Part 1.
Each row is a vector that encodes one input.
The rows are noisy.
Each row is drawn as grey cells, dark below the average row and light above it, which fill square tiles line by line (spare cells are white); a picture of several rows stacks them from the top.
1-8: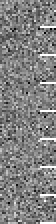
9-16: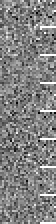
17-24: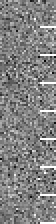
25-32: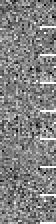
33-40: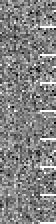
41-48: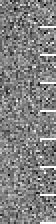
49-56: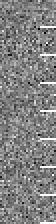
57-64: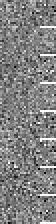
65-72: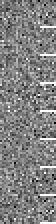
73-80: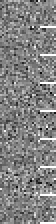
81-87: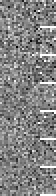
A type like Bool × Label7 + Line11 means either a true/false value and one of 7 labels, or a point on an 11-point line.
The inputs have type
Line6 × Tree10.
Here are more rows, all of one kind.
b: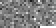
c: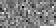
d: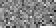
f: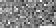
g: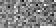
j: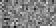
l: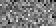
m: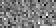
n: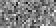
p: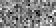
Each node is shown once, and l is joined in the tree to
m.
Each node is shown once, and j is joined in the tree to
b, c and d.
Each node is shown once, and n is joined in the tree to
b and p.
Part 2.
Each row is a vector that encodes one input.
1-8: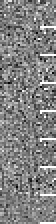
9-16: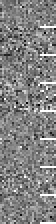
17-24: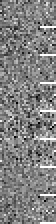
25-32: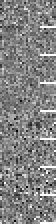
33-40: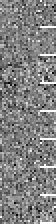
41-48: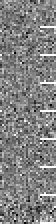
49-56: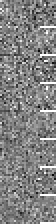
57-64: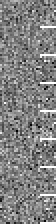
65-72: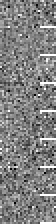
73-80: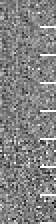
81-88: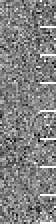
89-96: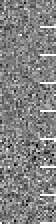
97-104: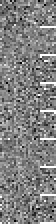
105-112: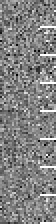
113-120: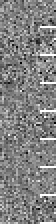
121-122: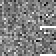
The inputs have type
Line9 × Tree10.
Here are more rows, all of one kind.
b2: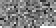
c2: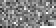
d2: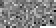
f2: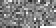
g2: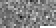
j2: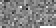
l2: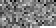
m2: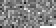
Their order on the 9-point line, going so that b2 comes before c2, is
b2, j2, l2, g2, d2, m2, f2, c2.
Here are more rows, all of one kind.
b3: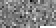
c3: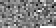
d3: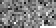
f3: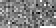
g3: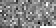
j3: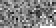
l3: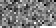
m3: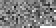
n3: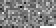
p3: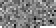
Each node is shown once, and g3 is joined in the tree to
b3, n3 and p3.
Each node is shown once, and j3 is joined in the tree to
m3.
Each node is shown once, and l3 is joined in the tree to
d3.
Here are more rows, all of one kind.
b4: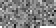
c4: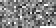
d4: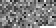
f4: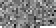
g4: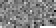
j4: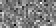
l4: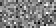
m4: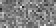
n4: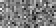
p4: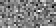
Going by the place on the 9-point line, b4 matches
f4, j4 and n4.
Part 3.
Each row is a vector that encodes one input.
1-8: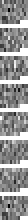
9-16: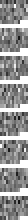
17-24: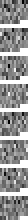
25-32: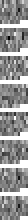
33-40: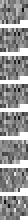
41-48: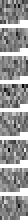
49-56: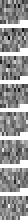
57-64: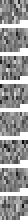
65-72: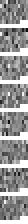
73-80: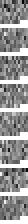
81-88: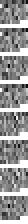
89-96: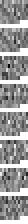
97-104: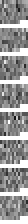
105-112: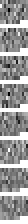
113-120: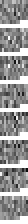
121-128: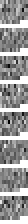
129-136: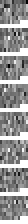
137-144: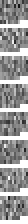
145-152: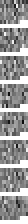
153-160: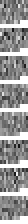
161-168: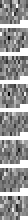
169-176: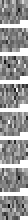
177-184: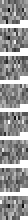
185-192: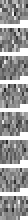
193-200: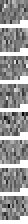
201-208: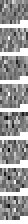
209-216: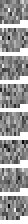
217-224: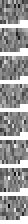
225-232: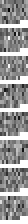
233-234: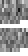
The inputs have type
(Circle17 + Unit) × Line12.
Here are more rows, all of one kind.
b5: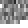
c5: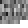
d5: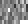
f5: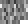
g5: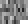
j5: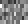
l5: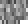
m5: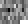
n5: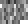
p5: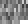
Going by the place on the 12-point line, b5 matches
f5, j5, l5 and n5.
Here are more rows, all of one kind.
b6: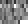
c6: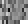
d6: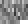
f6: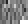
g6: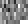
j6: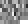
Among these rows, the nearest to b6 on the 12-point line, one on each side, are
c6 and f6.
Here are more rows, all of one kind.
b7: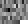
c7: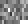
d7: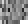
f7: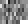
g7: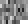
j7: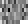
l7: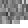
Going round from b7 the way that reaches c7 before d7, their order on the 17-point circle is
b7, c7, g7, f7, l7, j7, d7.
